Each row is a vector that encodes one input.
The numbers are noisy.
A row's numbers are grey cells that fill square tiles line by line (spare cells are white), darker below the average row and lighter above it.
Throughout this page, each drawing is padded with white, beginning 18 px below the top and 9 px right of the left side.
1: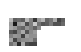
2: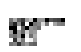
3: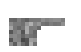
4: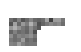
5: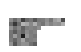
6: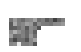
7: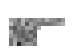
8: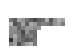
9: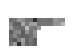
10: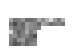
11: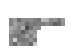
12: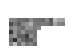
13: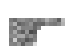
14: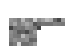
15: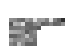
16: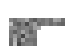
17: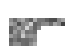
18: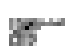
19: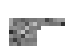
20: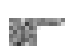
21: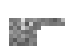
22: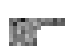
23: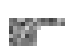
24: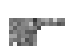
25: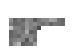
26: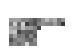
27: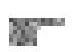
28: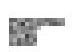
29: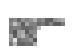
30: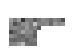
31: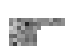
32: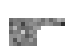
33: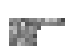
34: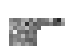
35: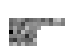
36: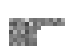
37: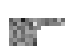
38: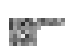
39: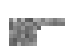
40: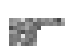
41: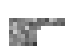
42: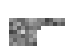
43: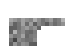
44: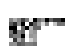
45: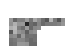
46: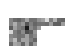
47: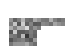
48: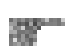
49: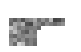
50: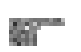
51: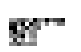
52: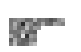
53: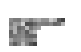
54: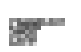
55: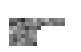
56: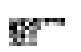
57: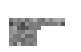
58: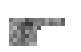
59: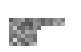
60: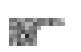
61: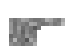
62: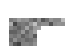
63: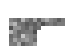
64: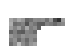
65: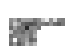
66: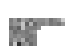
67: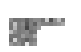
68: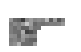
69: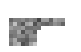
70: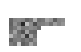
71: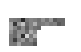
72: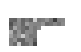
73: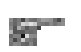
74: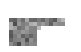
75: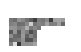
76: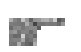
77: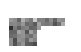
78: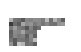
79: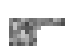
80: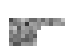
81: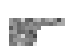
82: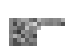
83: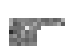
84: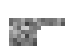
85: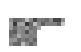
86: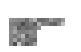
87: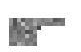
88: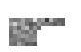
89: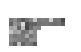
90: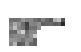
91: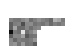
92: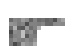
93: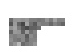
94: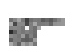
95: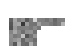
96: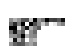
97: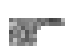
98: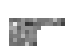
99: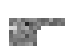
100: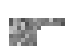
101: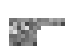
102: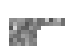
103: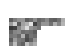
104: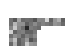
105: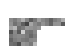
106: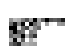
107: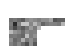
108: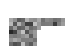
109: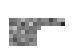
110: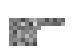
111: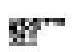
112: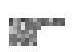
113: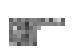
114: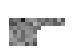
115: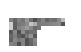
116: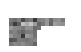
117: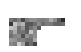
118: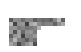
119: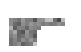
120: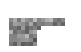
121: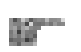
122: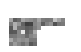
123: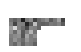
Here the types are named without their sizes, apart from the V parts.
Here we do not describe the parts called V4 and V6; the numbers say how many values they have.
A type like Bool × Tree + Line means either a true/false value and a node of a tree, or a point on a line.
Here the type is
Bool × Label × V4 × V6 + Unit.
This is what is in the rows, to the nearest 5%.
About 5% of them hold a fixed value. The rest hold a label, a true/false value, a value of V4 and a value of V6.
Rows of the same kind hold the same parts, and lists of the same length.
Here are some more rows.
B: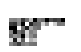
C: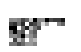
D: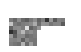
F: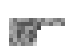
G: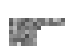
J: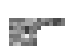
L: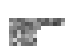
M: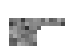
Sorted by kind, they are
B, C
D, F, G, J, L, M

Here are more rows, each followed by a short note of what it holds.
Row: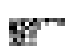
a fixed value
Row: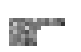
a label, a true/false value, a value of V4 and a value of V6
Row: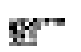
a fixed value
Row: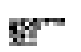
a fixed value
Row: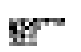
a fixed value
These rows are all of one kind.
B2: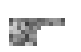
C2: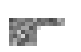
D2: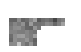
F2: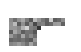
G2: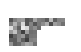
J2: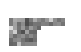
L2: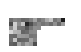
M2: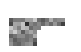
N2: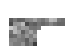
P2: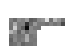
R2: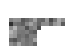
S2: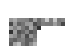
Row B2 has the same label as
L2 and P2.
